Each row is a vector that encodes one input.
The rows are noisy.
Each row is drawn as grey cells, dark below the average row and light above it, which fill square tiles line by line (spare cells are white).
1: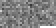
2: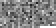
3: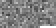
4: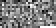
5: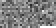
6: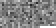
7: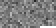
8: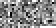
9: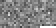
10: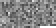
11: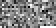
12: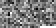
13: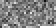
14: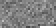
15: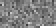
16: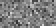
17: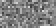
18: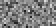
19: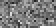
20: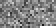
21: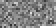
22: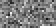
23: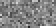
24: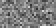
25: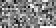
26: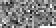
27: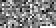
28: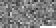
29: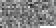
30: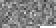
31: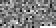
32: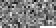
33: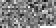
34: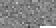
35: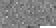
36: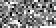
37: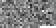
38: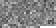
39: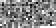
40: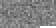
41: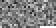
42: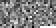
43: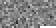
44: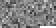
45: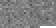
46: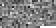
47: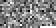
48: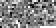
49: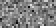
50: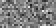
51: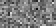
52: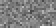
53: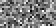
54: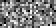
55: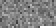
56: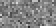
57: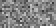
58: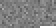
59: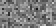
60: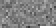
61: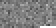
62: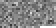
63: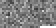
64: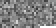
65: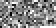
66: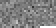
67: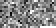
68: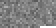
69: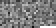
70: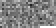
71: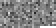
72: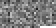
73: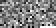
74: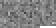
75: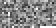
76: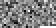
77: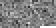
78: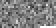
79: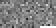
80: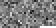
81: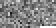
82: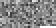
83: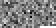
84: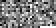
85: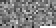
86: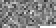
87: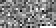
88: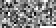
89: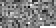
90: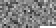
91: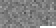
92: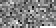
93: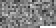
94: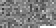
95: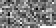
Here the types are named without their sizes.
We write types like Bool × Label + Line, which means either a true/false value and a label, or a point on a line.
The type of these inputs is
Line + Tree.
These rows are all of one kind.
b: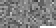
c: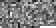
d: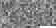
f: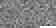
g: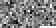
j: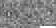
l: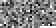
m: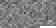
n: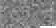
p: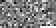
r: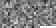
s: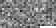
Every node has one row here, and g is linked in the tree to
c.
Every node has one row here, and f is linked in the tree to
b.
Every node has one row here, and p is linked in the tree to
j and m.
